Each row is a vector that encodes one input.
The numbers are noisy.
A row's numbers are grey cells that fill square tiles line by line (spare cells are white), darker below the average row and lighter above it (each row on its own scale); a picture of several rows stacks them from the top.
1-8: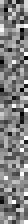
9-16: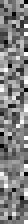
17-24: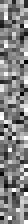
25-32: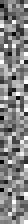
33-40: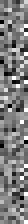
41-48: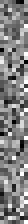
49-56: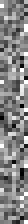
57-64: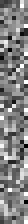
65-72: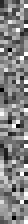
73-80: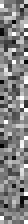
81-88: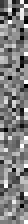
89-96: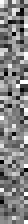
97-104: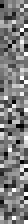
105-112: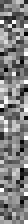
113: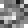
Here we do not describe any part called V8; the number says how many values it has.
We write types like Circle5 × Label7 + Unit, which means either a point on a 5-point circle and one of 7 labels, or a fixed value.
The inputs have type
Bool × (Line9 + V8).
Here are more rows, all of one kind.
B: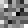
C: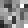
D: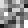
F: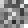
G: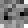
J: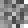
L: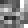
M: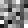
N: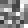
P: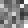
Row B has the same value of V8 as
L and M.
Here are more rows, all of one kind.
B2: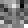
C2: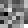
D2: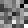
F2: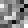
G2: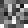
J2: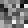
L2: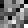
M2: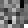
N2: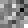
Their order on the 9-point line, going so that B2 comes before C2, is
B2, N2, F2, M2, G2, L2, C2, D2, J2.
